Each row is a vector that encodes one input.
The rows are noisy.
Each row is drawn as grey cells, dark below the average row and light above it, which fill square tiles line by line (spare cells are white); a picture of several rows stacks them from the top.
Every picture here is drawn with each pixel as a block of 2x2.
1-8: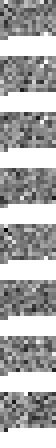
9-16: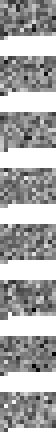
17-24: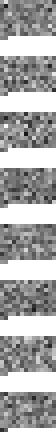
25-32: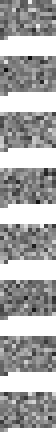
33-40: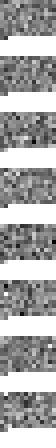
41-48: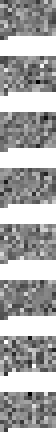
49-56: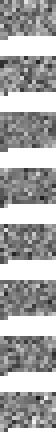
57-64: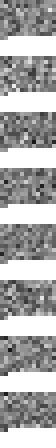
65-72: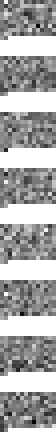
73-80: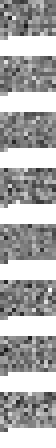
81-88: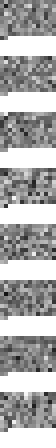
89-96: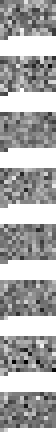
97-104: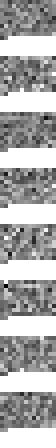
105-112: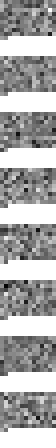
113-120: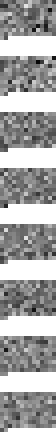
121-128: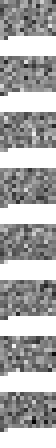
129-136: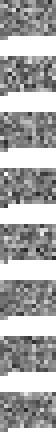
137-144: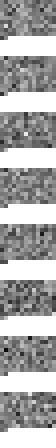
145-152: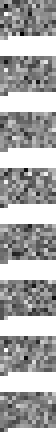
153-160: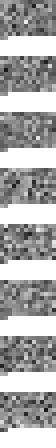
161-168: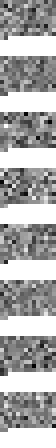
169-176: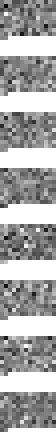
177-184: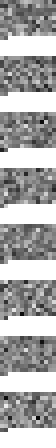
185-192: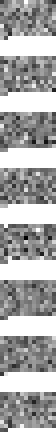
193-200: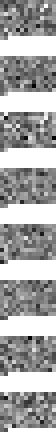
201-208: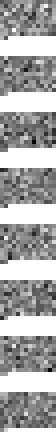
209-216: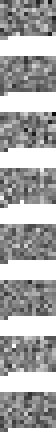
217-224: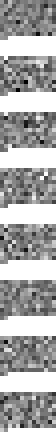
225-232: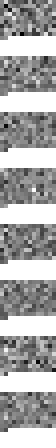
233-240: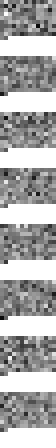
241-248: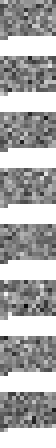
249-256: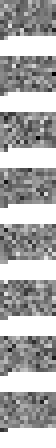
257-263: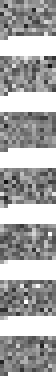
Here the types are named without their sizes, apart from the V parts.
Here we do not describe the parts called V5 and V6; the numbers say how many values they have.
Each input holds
a value of V6, together with either a point on a line and a value of V5, or a node of a tree.
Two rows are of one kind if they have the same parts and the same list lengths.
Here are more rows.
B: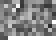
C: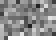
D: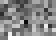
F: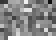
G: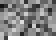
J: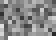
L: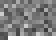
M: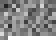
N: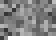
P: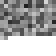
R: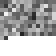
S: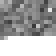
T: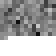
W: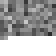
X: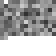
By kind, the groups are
B, F, L, N, P, S, T, W
C, D, G, J, M, R, X

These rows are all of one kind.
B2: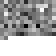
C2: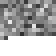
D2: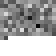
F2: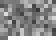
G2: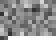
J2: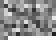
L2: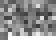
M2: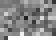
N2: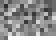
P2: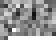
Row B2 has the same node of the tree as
C2 and D2.
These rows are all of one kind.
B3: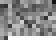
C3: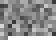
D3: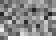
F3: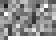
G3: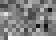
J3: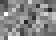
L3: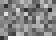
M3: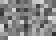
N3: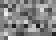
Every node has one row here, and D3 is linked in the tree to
B3 and C3.
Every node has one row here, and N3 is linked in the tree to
F3 and G3.
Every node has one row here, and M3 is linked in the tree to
L3.
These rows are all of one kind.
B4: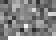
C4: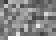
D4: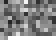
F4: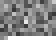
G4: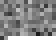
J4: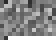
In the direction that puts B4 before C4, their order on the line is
B4, J4, C4, F4, G4, D4.
